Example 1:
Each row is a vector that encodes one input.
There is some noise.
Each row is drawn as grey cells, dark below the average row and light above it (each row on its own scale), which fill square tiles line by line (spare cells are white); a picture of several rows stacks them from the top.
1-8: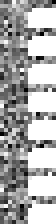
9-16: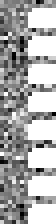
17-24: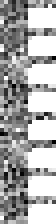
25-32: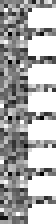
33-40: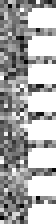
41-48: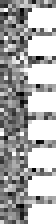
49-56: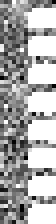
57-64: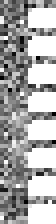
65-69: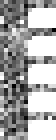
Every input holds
a node of a 13-node tree.
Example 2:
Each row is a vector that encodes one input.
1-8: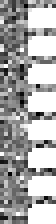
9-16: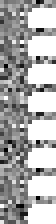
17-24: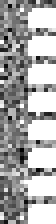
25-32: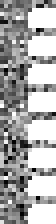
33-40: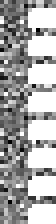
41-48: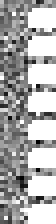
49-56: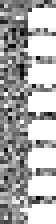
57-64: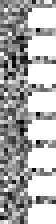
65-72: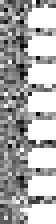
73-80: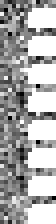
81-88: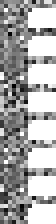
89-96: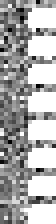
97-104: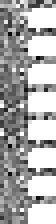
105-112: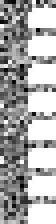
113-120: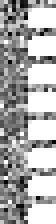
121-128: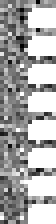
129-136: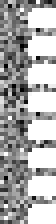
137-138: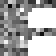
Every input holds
a node of a 13-node tree.
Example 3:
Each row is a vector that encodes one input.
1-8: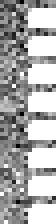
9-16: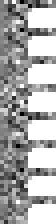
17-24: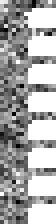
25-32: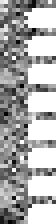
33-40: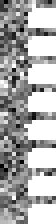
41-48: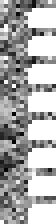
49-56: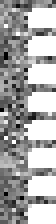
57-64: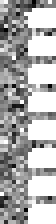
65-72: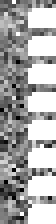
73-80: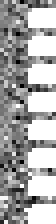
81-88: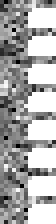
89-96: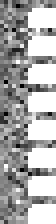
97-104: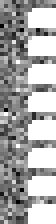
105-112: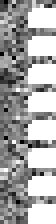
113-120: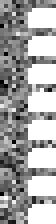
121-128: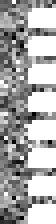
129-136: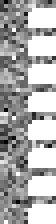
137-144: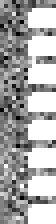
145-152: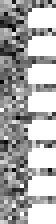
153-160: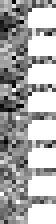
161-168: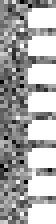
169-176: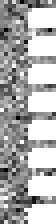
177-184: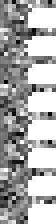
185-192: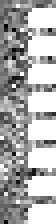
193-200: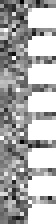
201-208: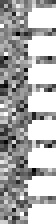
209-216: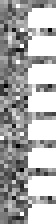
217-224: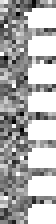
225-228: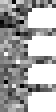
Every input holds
four true/false values.
